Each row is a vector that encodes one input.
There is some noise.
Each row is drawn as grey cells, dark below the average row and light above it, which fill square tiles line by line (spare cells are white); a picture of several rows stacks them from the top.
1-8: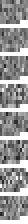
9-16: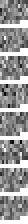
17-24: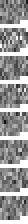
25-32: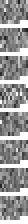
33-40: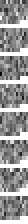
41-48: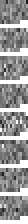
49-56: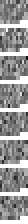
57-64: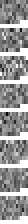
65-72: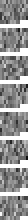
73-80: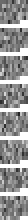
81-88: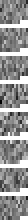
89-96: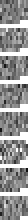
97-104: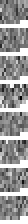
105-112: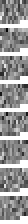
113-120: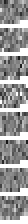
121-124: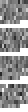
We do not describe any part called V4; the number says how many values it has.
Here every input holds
a list of up to two items, each a point on a 6-point circle and a value of V4.
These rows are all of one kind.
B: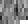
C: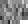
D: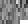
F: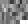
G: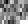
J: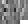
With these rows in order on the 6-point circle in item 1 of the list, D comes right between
F and J.
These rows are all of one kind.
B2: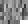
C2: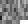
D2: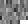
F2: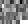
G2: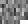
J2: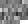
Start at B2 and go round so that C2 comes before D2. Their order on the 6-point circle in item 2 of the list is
B2, C2, D2, F2, J2, G2.
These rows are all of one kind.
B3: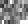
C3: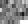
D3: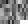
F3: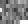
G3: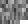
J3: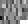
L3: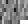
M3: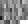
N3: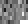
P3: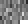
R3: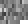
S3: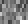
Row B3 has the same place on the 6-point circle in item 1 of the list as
C3 and R3.
